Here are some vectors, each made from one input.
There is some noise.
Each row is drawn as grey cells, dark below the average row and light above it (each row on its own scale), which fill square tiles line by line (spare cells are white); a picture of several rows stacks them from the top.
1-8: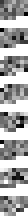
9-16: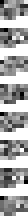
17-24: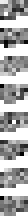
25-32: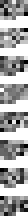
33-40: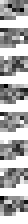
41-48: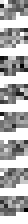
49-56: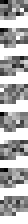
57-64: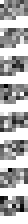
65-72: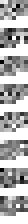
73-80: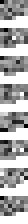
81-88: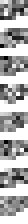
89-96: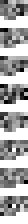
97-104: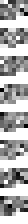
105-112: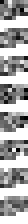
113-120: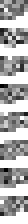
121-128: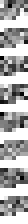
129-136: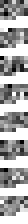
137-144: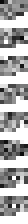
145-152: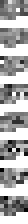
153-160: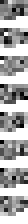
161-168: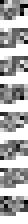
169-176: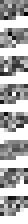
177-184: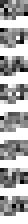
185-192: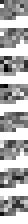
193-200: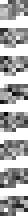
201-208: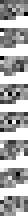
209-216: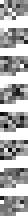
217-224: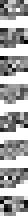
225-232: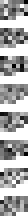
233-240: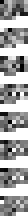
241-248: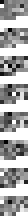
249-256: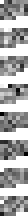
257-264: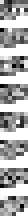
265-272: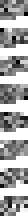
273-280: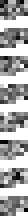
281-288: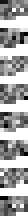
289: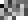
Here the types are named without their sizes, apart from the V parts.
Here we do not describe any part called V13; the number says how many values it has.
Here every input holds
a true/false value, together with either a point on a line, or a value of V13.
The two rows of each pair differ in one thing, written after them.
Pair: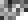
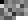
the true/false value
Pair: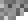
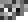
the place on the line
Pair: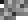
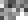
the true/false value
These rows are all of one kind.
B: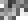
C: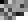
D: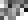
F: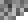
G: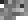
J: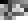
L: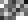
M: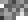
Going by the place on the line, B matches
G and M.
